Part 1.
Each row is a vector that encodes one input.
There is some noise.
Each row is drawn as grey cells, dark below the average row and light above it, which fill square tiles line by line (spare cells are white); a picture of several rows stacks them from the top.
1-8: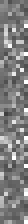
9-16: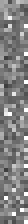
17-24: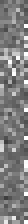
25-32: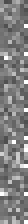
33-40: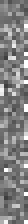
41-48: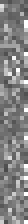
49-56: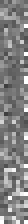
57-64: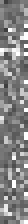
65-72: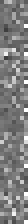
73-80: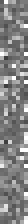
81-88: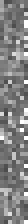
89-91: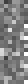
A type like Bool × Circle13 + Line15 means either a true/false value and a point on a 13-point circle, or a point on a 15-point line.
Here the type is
Bool × Bool × Bool × Bool.
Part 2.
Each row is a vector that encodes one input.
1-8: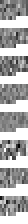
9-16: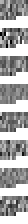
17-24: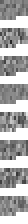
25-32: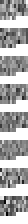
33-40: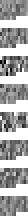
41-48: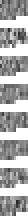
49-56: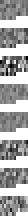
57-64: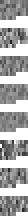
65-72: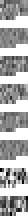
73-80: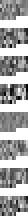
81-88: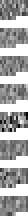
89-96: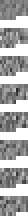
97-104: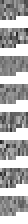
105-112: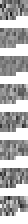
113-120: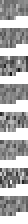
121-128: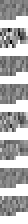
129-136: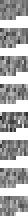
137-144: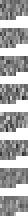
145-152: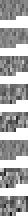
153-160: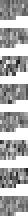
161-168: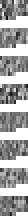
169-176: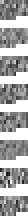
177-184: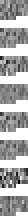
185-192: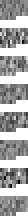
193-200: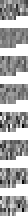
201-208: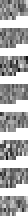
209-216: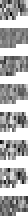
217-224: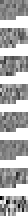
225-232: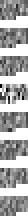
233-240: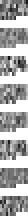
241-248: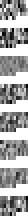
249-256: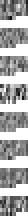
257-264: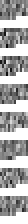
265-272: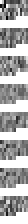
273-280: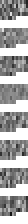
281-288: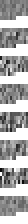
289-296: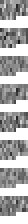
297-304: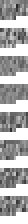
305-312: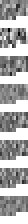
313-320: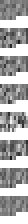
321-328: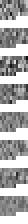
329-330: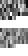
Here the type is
Bool × Bool × Bool + Unit.
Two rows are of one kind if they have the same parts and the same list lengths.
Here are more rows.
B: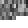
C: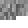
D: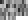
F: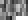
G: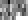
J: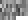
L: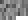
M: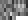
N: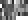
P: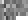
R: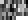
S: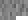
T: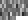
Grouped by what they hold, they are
B, C, D, F, G, J, L, M, P, R, S, T
N

